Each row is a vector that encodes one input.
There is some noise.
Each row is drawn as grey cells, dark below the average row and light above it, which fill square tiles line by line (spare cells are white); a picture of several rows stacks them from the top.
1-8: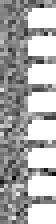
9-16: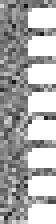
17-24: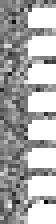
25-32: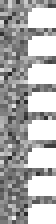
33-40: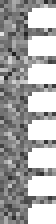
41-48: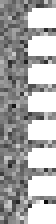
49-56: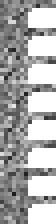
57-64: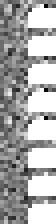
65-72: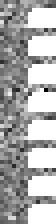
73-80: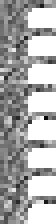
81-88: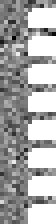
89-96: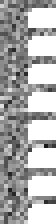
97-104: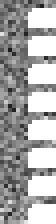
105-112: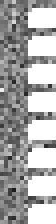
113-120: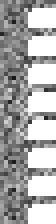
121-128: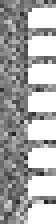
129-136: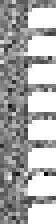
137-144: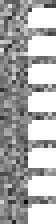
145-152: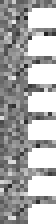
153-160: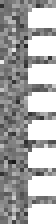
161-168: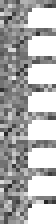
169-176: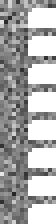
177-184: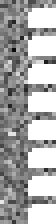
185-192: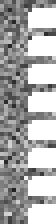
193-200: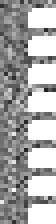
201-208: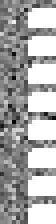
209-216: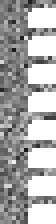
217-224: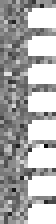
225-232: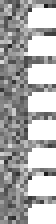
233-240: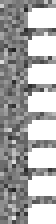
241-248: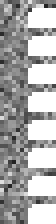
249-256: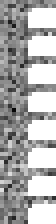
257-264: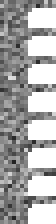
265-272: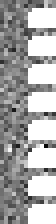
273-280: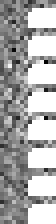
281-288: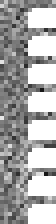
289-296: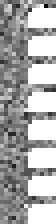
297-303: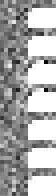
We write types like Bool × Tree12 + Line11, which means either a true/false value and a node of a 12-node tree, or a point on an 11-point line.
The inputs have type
Line9 + List2(Line13).
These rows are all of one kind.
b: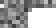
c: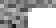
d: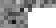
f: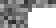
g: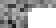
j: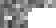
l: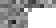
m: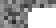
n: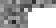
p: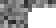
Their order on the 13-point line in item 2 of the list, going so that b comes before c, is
b, p, f, m, n, l, d, g, c, j.
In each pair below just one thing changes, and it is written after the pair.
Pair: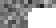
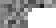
the place on the 13-point line in item 2 of the list
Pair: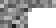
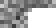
the place on the 13-point line in item 2 of the list
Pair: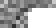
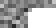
the place on the 13-point line in item 2 of the list
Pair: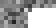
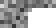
the place on the 13-point line in item 1 of the list
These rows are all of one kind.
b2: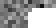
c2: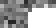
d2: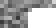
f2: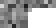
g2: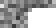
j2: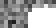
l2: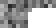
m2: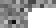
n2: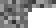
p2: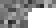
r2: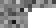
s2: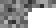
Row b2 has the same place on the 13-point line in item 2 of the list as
f2 and n2.
